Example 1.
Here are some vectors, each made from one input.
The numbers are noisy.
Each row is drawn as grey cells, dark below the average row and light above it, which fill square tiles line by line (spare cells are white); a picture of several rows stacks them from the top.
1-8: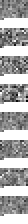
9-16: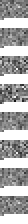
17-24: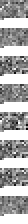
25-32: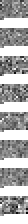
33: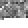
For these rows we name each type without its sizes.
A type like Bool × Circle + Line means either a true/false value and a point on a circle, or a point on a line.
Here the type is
Tree.
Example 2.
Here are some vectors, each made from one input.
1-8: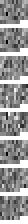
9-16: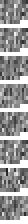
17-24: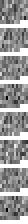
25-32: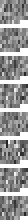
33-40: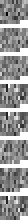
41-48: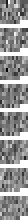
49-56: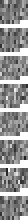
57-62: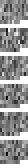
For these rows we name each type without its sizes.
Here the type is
Line.
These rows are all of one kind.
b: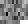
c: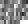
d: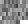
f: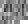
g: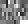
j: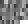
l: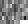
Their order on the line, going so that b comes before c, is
l, j, b, d, f, c, g.
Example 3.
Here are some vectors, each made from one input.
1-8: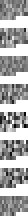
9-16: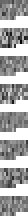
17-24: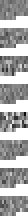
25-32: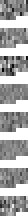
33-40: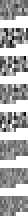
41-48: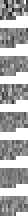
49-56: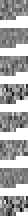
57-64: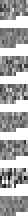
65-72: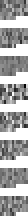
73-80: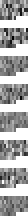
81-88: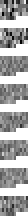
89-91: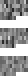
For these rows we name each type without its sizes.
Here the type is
Line.
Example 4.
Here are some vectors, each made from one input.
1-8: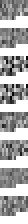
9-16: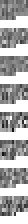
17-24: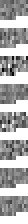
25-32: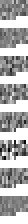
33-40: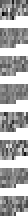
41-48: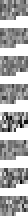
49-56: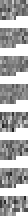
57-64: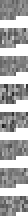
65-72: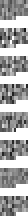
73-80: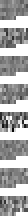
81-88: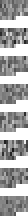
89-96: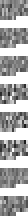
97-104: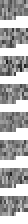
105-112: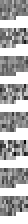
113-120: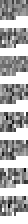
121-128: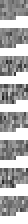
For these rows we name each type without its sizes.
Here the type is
Line.
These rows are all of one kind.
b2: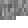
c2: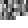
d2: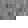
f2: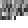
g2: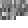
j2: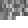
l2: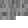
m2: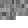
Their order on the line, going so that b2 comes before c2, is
m2, l2, b2, d2, j2, f2, g2, c2.
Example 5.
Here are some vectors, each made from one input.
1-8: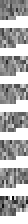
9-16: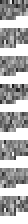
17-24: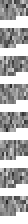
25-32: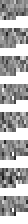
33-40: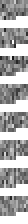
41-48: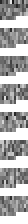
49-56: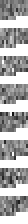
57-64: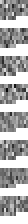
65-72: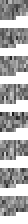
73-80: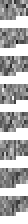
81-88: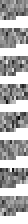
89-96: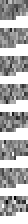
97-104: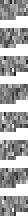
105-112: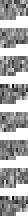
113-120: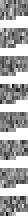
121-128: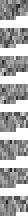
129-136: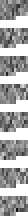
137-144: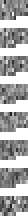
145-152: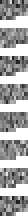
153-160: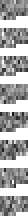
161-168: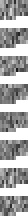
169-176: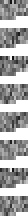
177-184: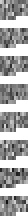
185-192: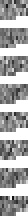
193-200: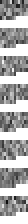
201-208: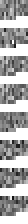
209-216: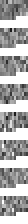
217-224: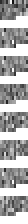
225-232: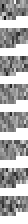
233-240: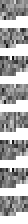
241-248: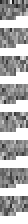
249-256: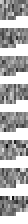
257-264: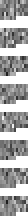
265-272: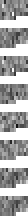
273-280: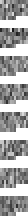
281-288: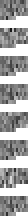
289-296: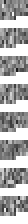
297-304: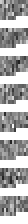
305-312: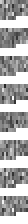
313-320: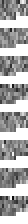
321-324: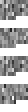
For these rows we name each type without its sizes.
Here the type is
Line.
